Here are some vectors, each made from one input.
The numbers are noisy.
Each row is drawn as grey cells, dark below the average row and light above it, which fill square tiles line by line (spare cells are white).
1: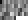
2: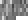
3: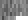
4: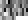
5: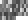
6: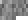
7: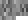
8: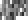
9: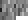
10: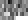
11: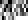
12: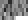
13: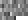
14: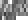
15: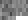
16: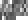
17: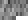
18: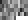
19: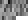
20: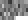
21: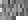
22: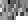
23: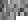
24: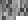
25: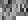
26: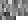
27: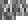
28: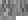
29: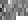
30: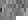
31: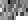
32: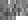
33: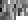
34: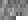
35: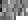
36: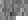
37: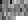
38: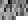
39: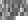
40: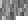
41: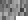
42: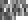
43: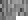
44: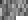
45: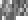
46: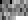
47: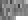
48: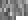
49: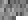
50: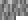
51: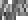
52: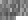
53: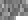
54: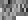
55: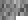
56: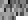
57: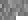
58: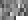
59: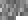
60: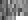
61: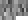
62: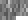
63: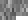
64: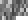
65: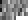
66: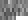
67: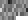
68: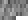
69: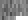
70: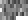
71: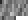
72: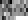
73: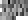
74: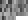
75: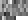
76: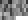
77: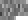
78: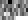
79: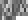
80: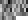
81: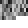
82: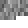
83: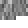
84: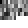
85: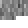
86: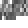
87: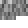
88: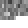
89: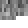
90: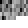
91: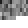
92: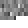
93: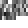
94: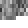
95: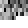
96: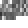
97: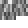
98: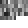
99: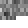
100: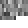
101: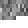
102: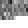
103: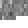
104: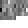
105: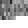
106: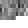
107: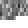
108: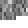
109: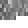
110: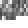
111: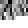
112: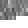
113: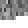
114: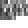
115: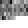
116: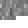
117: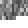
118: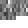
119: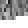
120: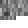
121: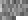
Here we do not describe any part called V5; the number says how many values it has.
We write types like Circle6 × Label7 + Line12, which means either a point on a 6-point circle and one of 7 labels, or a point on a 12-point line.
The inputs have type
List2(Line4) × V5.
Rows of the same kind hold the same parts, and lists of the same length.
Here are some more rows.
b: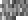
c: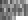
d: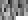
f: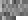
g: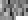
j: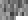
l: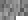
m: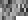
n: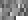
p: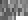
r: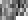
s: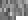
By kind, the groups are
b, f, m, n, s
c, g, p
d, j, l, r

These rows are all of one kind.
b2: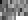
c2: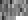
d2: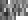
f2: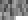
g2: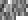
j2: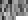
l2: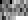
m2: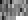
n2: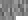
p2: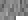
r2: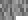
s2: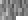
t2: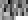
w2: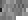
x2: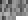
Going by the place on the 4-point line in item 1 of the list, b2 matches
p2, s2, t2 and x2.
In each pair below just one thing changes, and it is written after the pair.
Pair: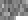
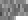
the place on the 4-point line in item 1 of the list
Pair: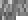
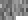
the place on the 4-point line in item 1 of the list
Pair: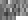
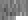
the place on the 4-point line in item 1 of the list
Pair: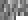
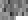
the value of V5
